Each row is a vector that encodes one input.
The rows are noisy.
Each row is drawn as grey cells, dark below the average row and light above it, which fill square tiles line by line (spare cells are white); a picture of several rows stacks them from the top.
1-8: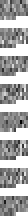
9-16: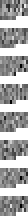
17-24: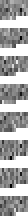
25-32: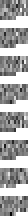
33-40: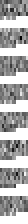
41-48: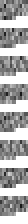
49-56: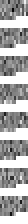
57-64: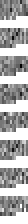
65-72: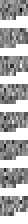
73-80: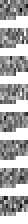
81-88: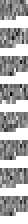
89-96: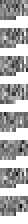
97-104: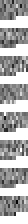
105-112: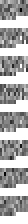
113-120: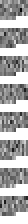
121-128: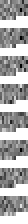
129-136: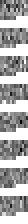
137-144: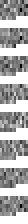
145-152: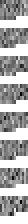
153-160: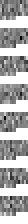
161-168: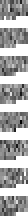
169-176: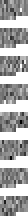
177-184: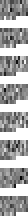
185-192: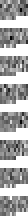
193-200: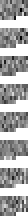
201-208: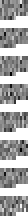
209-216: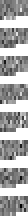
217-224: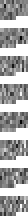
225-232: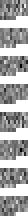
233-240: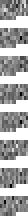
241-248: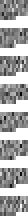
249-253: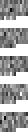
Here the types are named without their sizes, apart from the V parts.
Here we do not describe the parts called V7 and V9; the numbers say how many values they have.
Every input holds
either a point on a line, or a node of a tree, or a true/false value, a value of V7 and a value of V9.
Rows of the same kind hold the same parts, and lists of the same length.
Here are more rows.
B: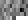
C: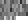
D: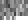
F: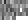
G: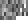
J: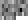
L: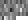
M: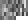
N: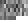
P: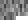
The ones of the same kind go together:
B, C, D, F, J, L
G, M, N
P

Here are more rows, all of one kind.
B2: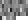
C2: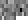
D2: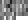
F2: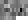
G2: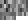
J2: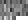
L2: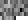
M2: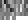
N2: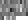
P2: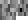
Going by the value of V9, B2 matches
D2, G2 and P2.
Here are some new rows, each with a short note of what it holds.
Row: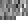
a point on a line
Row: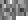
a true/false value, a value of V7 and a value of V9
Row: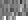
a true/false value, a value of V7 and a value of V9
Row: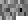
a true/false value, a value of V7 and a value of V9
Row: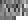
a point on a line
